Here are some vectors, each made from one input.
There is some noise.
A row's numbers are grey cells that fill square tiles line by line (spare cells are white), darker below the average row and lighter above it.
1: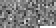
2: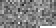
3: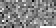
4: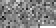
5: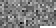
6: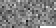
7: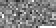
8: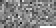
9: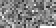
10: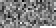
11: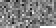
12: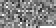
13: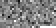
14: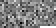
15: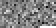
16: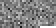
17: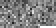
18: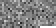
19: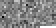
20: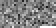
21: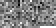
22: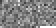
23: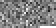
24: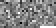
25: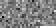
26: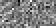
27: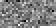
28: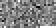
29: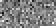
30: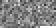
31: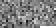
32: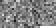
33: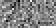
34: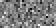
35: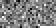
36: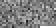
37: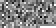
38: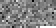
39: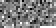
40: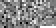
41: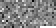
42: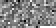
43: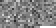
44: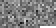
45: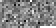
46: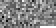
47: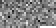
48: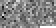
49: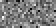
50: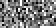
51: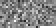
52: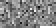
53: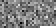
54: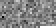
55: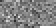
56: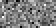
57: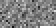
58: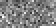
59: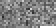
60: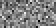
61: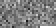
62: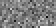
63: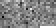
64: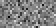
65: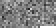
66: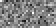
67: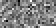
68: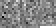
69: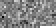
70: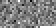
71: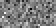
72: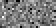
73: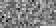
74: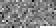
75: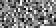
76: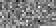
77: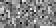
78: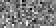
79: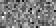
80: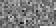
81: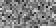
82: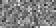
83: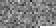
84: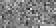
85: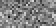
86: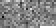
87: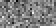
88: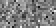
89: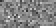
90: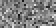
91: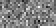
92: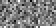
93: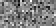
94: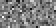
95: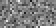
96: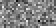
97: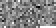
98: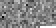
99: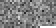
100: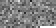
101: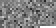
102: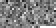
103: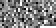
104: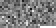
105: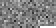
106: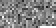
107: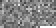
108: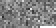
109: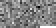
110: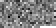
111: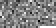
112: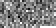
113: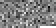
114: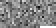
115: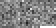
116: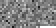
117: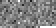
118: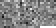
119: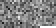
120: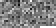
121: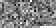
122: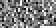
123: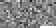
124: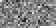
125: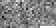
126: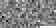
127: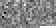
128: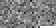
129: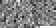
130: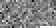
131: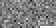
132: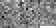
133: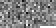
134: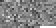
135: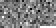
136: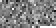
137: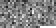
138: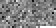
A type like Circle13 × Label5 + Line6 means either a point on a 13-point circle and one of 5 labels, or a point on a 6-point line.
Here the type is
List2(Line18).
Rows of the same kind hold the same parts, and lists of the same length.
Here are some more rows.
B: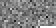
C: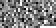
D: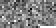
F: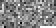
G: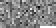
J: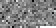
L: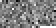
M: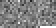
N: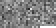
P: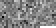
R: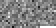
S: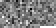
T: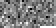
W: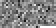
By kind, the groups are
B, F, G, J, M, N, P, R
C
D, L, S, T, W

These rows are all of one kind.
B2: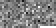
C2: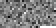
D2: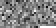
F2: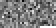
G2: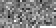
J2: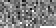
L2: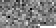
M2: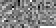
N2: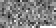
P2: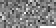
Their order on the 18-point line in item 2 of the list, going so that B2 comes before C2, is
P2, B2, J2, G2, M2, L2, D2, C2, F2, N2.
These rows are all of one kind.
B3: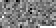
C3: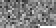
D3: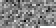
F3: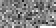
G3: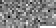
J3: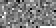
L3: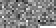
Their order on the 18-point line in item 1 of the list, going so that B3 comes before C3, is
D3, J3, B3, C3, L3, G3, F3.
